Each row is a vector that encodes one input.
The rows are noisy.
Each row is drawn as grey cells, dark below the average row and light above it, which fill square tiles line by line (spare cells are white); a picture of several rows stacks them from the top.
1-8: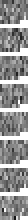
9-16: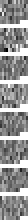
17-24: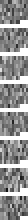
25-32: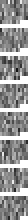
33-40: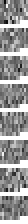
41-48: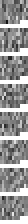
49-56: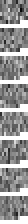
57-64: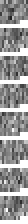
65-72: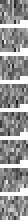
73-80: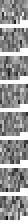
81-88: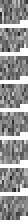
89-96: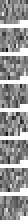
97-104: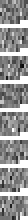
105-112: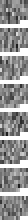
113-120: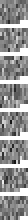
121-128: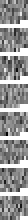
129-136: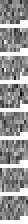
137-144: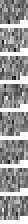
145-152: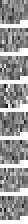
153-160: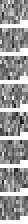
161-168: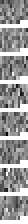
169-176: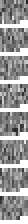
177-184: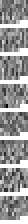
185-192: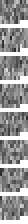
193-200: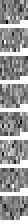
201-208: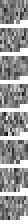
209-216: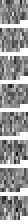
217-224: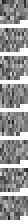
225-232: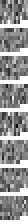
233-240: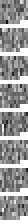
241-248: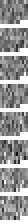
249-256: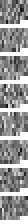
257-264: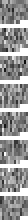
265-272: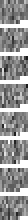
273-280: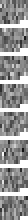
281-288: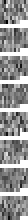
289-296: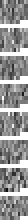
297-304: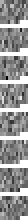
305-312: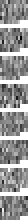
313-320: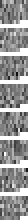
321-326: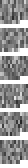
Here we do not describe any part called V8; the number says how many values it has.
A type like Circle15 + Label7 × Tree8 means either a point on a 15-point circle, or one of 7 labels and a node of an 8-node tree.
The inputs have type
Tree12 + (Tree13 + Unit) × V8.
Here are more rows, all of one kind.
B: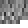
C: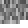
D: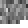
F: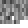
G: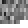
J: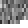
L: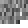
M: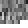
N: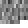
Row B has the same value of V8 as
F and G.
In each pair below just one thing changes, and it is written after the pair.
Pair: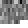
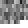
the value of V8
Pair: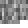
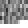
the value of V8
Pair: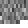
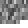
the node of the tree
